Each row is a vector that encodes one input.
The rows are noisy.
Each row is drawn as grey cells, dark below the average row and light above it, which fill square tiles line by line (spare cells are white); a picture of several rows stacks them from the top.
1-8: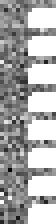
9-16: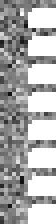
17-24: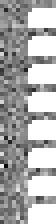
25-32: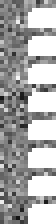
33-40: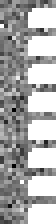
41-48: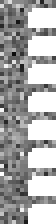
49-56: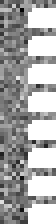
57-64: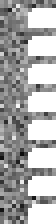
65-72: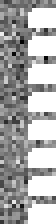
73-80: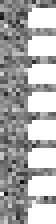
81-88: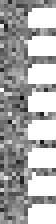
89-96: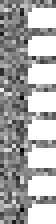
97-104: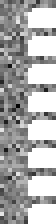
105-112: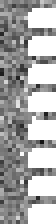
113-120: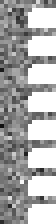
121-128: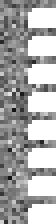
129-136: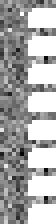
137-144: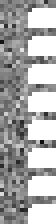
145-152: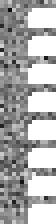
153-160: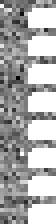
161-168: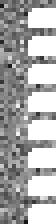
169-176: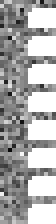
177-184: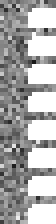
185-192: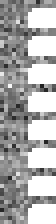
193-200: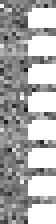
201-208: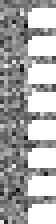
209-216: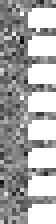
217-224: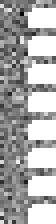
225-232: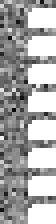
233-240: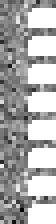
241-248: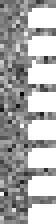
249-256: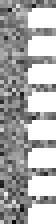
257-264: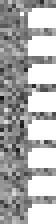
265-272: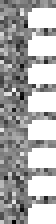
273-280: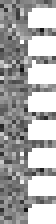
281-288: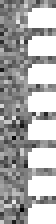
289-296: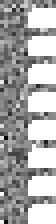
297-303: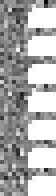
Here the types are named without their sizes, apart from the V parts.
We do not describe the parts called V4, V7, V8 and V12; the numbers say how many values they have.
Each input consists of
a label, together with either three labels, or a value of V4, a value of V7, a value of V8 and a value of V12.
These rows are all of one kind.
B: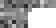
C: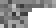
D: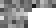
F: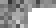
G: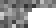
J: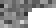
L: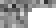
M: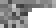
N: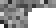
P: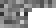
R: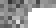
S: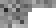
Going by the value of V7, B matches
F, L, N and R.
